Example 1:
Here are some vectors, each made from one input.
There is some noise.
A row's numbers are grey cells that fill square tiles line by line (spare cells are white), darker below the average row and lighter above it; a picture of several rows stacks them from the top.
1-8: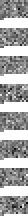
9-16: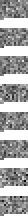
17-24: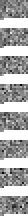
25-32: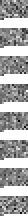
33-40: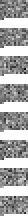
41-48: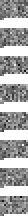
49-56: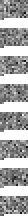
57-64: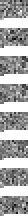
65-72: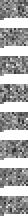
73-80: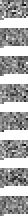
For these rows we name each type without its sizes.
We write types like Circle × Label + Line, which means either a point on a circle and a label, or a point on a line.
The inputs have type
Circle + Tree.
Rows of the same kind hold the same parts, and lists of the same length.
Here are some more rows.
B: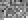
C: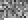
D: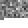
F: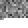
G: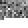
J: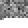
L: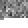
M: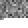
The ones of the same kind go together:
B, C
D, F, G, J, L, M

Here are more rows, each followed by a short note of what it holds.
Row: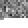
a point on a circle
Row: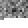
a node of a tree
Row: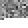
a node of a tree
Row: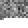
a point on a circle
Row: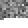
a point on a circle
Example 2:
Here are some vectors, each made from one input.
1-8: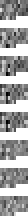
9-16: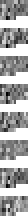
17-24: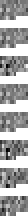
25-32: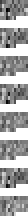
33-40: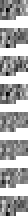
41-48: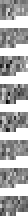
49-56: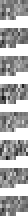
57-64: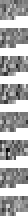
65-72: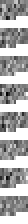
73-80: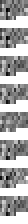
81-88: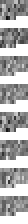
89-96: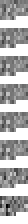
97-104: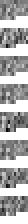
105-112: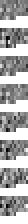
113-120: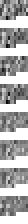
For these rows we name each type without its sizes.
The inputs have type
Circle + Line.
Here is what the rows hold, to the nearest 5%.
About 45% of them hold a point on a circle. The rest hold a point on a line.
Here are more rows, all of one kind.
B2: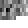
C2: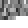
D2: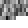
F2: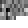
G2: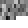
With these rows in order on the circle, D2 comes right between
C2 and G2.
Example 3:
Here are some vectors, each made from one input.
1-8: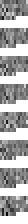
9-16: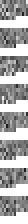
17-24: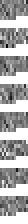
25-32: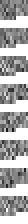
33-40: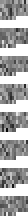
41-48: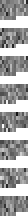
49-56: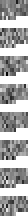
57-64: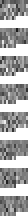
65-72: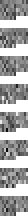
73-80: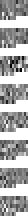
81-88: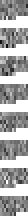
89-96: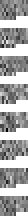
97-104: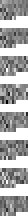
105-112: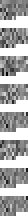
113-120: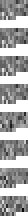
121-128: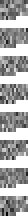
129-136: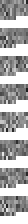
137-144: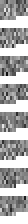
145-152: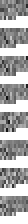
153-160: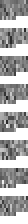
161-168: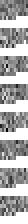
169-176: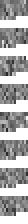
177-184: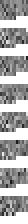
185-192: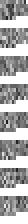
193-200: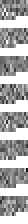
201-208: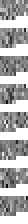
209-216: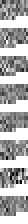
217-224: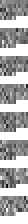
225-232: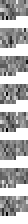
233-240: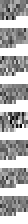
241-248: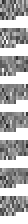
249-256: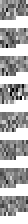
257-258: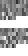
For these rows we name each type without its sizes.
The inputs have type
List(Circle).
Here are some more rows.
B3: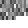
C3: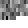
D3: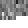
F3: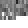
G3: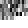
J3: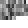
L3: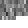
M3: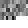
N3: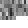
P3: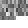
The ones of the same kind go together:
B3, C3, J3, M3, N3, P3
D3, F3, L3
G3

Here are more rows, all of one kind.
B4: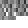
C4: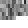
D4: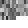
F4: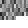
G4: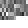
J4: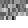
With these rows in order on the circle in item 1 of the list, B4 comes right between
C4 and G4.
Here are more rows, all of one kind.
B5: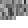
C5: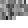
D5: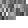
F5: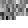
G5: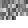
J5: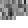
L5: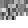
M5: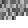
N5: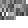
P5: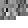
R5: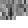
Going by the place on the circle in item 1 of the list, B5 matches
C5, J5 and R5.
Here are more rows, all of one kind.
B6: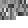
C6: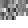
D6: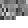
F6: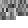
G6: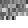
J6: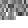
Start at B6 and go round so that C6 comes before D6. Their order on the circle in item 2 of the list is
B6, J6, C6, G6, D6, F6.
